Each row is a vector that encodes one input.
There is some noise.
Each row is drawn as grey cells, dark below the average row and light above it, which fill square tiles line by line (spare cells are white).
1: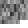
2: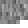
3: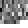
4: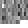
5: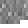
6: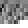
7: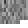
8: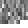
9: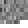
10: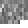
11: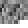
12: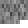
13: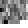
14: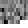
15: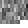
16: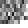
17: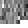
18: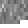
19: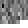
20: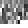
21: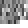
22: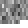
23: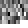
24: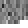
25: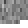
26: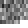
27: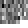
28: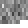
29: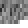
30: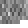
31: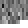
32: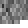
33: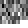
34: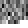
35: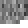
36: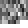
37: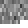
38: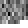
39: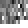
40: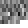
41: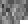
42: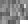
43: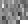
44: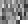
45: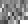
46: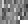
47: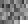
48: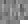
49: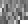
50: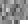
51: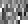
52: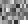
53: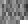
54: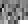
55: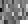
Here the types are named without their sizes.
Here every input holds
a list of points on a line.
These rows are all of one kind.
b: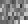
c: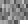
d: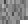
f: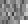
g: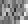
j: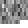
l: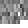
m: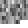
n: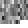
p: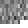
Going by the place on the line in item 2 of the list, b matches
c, g and j.
